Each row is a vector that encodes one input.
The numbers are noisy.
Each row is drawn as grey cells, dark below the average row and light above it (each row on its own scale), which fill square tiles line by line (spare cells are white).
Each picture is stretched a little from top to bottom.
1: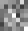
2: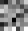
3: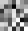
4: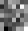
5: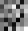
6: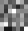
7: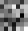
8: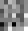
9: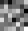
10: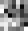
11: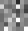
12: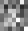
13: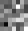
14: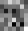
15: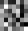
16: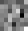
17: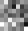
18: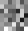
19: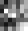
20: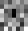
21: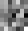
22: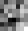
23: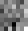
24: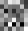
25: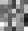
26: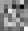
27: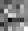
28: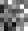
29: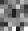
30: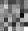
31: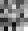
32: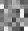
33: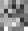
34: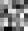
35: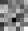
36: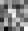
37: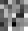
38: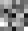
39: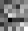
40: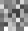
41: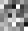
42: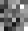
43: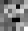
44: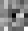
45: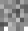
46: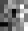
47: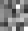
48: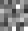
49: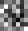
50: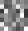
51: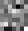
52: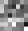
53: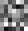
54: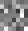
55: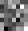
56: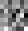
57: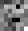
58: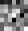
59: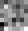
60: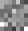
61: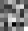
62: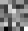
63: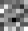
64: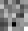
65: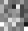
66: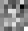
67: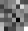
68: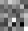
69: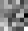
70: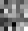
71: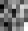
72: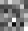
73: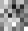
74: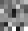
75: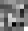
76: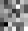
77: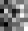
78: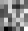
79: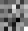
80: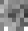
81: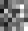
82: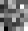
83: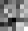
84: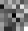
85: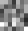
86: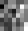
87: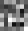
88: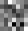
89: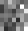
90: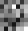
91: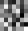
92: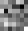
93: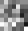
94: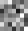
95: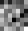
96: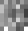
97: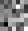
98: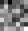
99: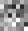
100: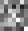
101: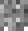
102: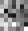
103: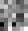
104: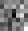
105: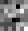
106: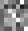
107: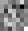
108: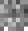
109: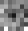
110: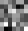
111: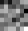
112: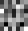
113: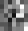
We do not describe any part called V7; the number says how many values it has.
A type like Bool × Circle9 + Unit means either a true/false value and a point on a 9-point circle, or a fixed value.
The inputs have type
(Line4 + Tree8) × V7.
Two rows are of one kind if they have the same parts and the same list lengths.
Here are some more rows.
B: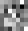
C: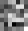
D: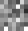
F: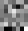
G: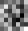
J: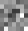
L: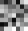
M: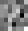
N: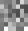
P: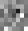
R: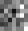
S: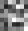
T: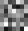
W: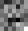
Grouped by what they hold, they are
B, C, D, G, L, M, N, S
F, J, P, R, T, W

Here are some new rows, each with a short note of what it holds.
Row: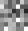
a point on a 4-point line and a value of V7
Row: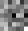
a node of an 8-node tree and a value of V7
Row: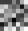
a point on a 4-point line and a value of V7
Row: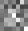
a point on a 4-point line and a value of V7
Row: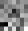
a point on a 4-point line and a value of V7
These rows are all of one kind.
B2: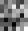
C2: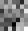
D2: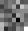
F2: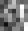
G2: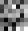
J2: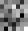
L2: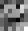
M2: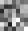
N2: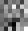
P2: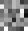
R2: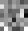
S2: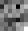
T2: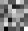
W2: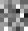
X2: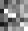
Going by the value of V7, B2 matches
C2, G2, J2 and N2.
